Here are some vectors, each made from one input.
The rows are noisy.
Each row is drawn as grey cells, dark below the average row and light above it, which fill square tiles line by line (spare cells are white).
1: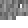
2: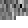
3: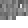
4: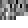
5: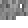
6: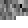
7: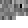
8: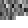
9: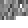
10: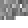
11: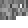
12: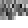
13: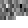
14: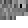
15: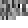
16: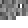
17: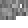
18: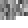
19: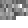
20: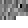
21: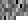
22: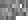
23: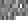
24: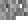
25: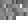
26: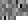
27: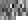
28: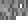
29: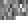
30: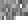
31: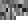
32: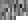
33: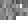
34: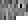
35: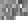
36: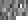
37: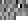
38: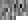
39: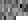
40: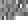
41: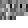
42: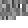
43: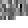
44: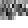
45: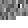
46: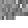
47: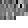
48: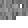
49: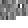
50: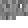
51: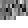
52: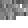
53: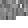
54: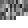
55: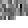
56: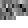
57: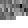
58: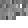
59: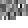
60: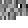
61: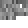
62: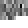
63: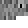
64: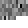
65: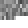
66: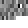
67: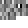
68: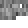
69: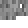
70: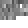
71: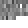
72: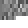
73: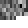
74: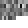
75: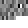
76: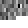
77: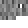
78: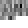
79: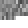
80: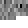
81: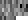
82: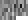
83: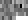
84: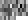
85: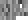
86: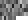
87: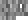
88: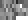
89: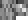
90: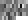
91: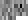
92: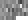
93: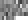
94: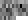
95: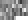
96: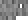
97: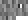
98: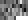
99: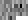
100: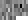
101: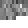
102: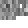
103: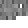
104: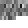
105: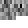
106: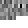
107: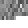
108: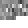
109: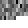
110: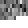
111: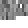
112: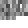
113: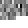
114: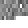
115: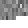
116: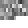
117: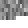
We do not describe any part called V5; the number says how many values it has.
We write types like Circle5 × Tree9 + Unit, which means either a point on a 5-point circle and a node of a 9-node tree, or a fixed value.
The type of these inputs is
Line4 × (Line4 × Line4 × Line4 + V5).
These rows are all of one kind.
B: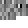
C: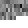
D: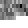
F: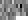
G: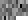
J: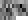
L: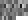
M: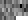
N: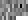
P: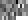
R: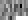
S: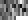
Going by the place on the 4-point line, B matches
J, L and M.
